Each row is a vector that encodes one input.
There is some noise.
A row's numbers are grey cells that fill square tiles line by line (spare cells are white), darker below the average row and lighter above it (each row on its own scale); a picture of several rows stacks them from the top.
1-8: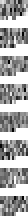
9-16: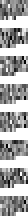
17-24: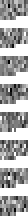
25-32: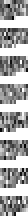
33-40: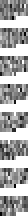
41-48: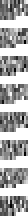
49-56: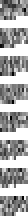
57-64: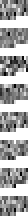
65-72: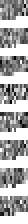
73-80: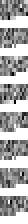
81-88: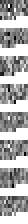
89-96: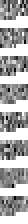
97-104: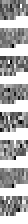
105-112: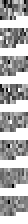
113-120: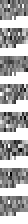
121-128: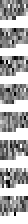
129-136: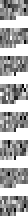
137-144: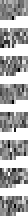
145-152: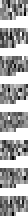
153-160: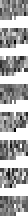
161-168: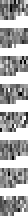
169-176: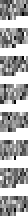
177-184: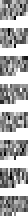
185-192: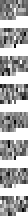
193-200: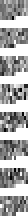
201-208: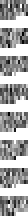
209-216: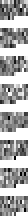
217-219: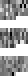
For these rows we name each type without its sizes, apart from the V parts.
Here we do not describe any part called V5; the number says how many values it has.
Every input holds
a list of items, each a true/false value and a value of V5.
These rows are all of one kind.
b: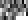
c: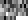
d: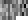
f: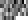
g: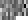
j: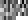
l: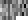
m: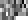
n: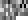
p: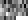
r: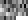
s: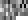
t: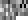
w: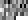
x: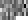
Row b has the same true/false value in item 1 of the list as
f, g, m and x.
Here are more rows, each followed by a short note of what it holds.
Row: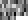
the empty list
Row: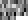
the empty list
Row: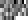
a list of one item
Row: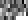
a list of one item
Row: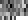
a list of two items
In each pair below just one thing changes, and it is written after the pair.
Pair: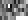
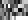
the value of V5 in item 1 of the list
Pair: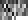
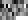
the true/false value in item 1 of the list
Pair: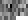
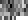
the true/false value in item 1 of the list
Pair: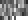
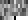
the value of V5 in item 1 of the list
